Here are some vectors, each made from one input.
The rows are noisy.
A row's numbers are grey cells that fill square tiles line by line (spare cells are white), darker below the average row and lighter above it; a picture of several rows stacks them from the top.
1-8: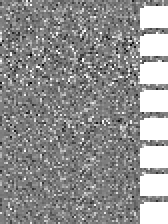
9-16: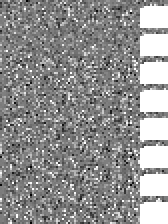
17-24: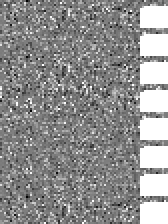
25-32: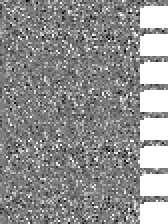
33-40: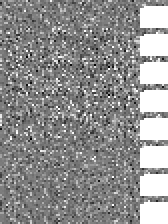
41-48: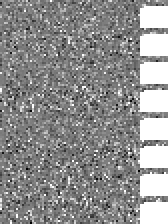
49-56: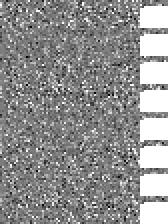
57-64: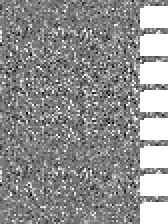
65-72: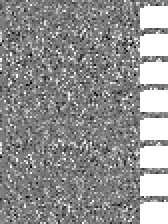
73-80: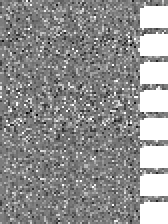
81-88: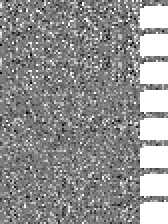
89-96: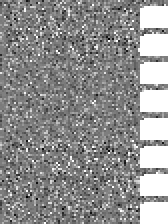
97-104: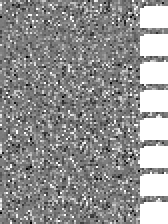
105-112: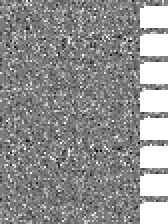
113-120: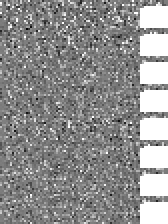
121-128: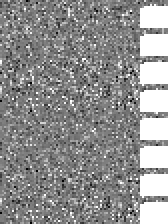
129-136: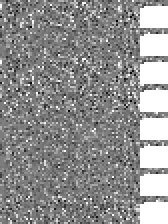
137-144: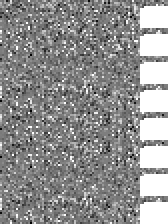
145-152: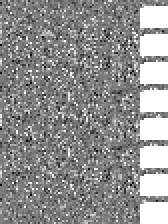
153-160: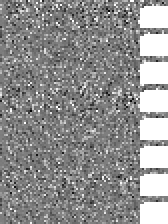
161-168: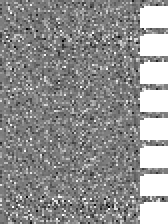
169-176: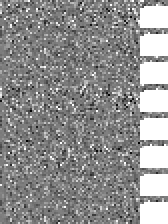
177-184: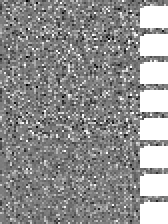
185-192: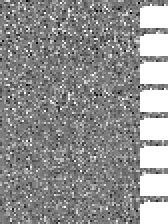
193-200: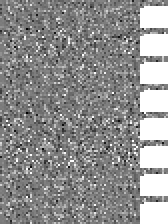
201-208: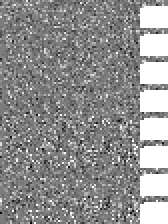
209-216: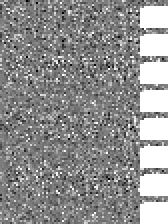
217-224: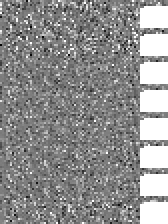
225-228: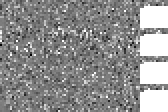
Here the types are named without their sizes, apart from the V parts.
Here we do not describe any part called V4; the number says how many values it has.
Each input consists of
either a point on a line and a true/false value, or two values of V4.
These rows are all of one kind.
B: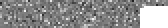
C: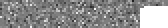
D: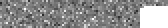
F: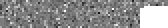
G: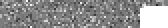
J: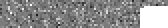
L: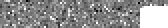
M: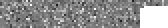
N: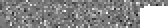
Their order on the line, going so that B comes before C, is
L, D, B, G, M, C, J, F, N.
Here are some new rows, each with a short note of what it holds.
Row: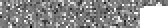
two values of V4
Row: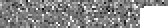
two values of V4
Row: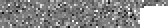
two values of V4
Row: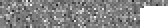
a point on a line and a true/false value
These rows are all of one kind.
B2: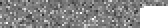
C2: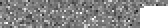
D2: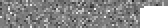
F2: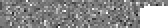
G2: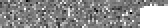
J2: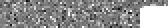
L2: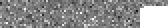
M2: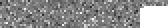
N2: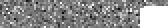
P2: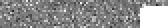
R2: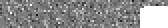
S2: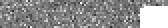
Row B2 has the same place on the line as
C2, G2, L2 and M2.
